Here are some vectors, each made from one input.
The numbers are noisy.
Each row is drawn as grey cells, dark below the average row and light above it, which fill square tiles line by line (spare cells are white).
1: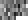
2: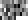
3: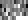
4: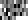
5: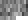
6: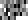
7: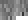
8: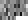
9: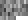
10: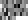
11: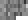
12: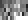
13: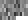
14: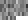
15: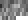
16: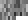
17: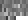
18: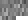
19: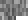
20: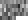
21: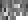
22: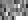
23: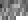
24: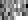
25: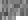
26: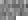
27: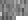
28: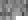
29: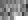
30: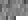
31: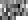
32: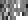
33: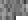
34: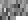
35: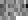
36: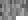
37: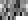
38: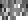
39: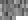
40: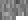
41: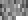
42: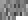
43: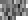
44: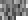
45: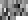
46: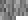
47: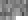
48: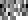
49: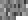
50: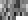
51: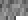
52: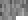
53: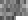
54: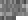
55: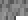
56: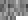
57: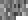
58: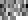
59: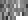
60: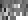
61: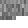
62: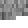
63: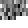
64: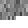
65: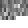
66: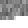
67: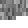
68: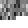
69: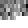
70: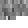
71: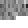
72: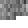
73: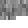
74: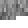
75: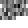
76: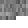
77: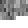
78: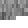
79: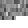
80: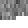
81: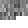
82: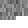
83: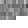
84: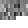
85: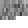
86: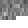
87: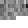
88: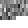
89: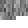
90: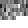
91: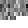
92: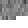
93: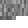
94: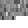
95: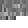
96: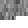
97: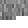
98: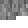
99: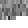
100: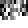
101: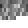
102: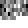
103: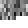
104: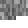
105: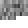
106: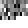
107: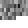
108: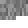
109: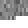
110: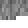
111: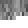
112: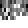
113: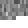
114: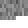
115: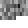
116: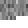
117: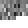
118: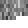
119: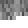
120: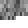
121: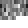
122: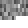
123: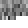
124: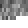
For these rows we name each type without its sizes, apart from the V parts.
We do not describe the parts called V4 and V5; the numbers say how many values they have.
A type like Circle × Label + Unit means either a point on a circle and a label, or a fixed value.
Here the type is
Bool × (Line + V4) × V5.
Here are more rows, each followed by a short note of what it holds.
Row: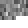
a point on a line, a true/false value and a value of V5
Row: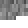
a point on a line, a true/false value and a value of V5
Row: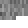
a point on a line, a true/false value and a value of V5
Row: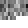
a true/false value, a value of V4 and a value of V5
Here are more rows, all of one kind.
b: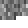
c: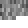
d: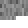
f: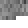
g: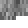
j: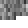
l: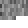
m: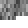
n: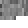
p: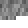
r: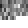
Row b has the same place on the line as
c and l.
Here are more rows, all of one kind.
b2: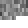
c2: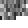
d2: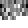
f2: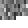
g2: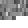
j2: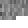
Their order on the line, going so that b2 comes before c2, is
f2, j2, d2, b2, g2, c2.
